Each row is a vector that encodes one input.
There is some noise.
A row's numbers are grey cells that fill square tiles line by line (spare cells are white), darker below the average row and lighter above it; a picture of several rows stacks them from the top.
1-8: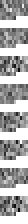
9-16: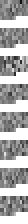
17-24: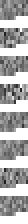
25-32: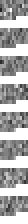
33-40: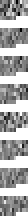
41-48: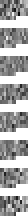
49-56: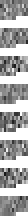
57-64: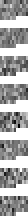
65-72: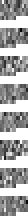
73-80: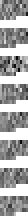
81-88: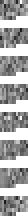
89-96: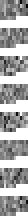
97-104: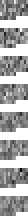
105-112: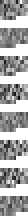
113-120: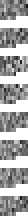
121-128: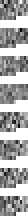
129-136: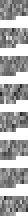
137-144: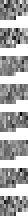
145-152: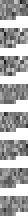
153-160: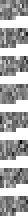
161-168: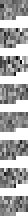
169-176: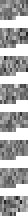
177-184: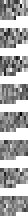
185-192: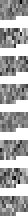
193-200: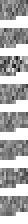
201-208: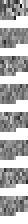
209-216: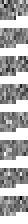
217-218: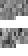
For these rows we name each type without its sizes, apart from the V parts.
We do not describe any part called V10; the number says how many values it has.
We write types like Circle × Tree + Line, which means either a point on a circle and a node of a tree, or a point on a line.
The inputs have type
(Bool × V10 + Unit) × Label.
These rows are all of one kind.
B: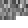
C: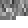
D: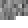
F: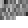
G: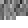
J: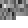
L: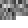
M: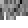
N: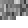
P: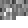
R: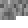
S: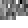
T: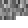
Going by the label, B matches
J, L and T.
